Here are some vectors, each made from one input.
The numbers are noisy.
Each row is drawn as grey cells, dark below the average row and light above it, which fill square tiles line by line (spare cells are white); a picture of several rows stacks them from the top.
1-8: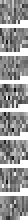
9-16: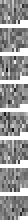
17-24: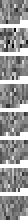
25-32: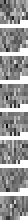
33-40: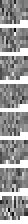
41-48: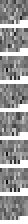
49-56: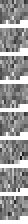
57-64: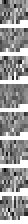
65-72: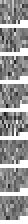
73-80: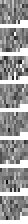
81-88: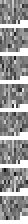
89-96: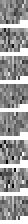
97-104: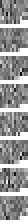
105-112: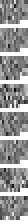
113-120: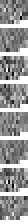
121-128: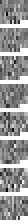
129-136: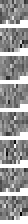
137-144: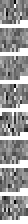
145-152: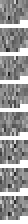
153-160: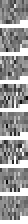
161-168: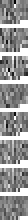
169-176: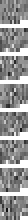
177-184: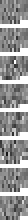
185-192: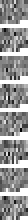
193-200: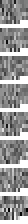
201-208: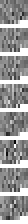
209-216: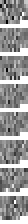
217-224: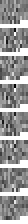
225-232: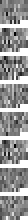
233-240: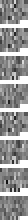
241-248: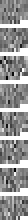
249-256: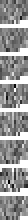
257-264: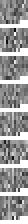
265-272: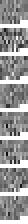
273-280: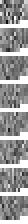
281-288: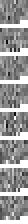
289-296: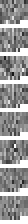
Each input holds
a true/false value, together with a list of up to two points on a 5-point line.
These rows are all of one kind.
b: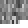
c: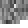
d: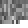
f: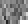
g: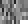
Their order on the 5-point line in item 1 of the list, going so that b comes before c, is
d, b, f, c, g.
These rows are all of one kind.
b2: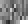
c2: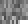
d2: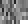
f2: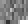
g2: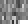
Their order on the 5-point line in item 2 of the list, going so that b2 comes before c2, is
b2, f2, d2, c2, g2.
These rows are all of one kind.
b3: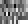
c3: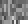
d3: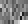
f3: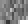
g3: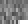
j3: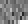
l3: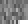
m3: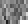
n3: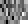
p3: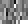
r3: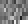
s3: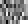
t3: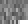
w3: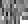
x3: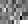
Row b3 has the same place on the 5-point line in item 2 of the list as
g3, l3, n3 and t3.
